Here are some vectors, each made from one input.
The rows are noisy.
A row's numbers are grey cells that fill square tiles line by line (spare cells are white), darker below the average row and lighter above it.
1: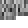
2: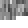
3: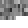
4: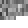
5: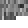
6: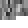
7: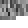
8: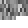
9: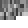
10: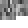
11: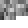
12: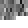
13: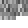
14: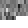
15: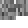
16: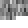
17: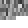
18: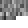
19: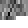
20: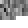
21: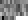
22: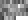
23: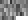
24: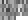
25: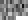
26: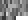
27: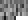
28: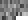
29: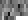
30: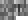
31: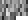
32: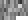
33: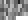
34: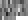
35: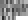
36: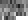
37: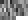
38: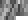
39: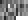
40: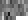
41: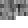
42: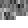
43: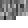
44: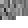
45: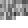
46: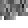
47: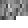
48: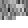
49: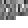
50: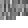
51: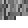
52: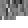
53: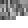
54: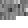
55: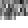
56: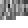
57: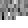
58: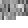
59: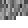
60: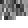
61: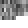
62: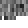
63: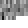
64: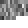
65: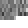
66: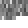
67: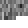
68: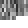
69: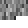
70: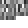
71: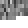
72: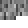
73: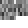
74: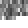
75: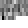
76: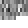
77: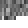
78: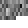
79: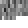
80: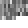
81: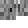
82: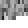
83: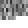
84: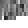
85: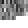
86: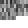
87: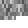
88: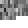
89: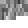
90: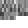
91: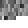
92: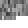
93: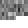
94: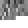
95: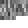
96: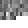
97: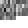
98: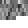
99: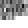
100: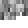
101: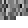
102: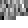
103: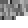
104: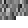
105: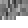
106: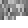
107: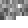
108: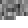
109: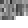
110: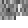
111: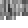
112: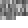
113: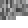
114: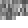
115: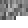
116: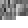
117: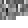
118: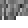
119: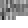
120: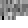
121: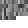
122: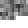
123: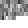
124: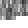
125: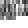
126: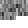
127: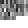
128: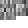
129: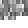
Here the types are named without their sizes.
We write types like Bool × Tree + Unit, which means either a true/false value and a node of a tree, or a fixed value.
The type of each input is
Line × (Line + Tree).
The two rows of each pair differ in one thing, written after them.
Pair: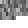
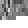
the node of the tree
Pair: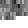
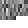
the place on the line
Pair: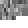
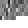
the node of the tree
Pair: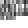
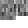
the place on the line
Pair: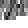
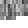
the place on the line
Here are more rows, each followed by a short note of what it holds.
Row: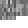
a point on a line and a node of a tree
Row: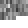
a point on each of two lines
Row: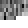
a point on each of two lines
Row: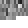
a point on each of two lines
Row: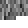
a point on a line and a node of a tree
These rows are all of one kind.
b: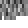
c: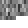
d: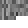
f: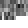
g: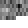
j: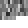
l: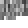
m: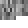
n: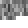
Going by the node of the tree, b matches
f and n.
